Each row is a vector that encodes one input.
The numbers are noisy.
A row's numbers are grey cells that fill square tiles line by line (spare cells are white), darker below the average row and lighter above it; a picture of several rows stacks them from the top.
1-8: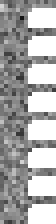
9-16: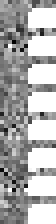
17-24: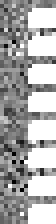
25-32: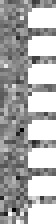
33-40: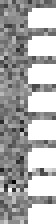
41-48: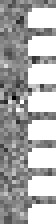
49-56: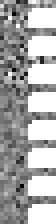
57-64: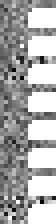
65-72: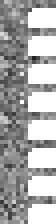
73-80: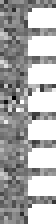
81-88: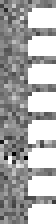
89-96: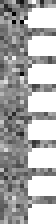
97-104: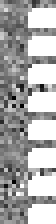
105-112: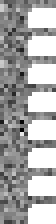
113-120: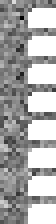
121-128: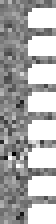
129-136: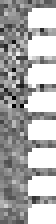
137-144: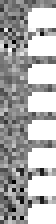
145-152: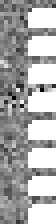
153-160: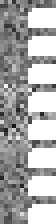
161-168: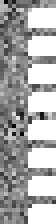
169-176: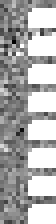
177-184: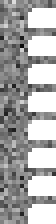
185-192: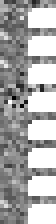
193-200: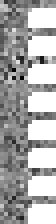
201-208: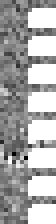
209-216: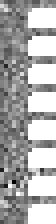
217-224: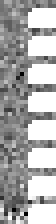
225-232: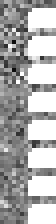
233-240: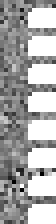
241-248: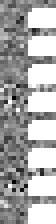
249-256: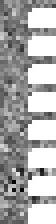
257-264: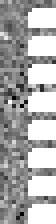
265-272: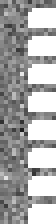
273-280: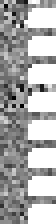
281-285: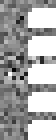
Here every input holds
either a point on a 19-point circle, or two labels (each one of 4).
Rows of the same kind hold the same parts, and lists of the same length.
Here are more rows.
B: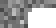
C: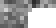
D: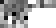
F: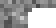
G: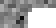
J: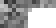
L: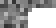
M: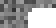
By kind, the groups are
B, C, F, G, J, L, M
D

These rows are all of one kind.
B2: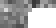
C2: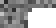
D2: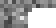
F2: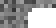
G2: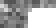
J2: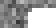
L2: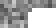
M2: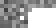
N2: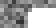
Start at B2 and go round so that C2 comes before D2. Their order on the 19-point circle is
B2, M2, L2, C2, F2, D2, J2, N2, G2.
